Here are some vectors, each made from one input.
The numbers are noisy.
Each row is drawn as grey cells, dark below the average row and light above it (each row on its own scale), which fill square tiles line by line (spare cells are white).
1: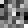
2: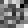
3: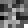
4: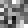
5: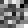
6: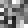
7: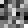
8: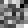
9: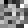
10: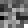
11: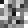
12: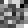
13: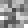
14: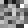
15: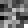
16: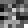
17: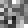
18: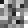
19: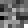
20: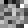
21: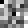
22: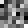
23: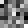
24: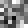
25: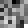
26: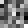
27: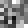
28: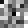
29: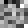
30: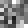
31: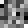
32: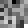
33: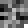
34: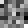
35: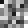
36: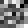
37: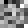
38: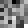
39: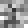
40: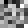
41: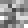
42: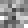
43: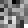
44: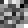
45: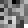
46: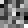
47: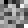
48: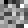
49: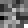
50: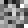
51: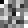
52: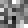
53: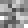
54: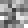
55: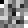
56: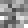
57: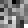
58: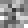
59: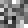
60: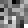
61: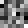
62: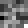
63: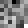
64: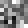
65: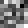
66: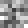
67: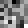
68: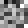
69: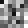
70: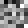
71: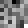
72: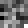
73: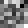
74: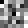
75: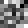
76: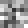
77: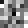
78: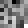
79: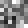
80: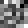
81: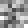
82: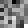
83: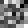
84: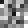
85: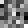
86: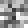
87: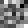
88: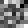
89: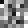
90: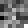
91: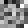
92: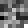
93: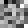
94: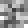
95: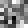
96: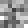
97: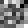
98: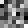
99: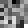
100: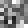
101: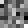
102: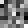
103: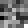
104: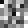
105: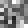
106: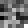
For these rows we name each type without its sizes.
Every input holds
three true/false values.
